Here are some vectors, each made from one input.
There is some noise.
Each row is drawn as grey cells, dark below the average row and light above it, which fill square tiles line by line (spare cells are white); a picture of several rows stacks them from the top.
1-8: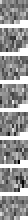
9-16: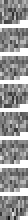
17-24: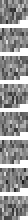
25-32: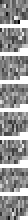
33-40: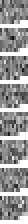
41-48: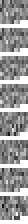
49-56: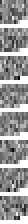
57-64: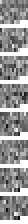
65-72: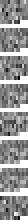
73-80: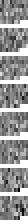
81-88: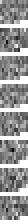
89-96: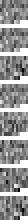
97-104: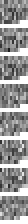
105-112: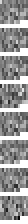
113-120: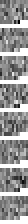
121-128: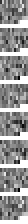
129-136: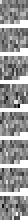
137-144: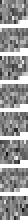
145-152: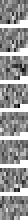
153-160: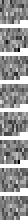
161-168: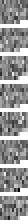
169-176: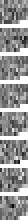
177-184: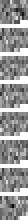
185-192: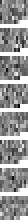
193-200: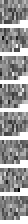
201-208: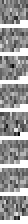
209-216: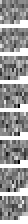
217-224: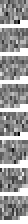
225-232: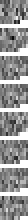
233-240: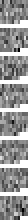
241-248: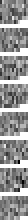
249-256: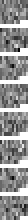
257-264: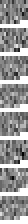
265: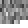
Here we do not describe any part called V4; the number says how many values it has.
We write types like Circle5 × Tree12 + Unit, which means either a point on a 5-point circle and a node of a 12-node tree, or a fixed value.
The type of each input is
Label6 × V4 + Line8 + Line11.
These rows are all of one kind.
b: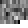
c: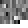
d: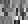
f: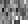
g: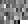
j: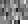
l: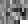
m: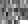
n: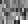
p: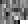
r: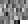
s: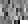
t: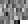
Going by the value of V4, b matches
l, n and p.
